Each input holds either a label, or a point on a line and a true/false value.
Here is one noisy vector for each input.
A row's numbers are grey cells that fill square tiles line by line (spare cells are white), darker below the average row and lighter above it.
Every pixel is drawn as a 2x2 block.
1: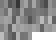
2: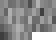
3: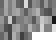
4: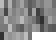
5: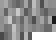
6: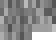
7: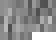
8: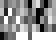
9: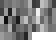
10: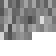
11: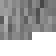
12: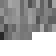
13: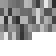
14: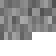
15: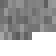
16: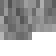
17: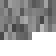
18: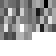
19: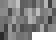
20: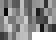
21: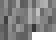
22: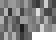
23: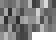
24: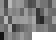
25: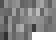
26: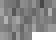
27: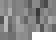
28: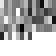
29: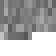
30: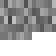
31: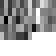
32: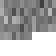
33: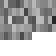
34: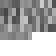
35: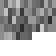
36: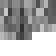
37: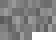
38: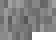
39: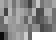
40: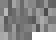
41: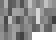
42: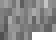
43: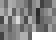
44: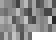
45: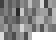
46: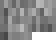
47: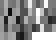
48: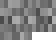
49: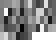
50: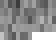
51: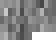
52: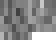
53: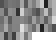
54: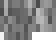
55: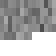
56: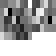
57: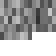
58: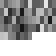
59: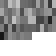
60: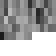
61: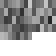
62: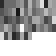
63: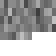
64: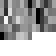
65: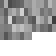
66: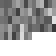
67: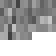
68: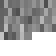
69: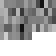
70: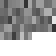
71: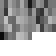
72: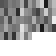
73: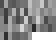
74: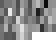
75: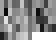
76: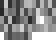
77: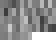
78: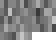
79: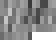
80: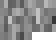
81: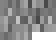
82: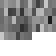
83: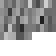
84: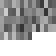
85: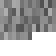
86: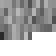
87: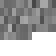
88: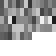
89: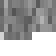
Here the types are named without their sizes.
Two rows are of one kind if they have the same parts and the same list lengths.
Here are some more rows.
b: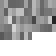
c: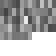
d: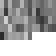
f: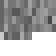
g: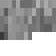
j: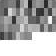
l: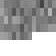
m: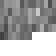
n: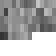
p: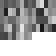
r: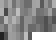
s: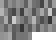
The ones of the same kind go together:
b, c, d, g, j, m, n, p, r
f, l, s

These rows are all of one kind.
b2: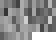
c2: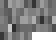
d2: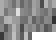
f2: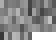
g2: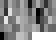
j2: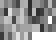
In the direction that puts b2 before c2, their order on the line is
b2, d2, j2, f2, c2, g2.
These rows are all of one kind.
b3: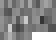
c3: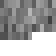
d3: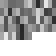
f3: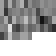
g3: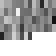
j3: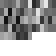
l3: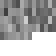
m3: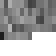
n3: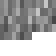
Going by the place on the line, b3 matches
f3, g3 and l3.
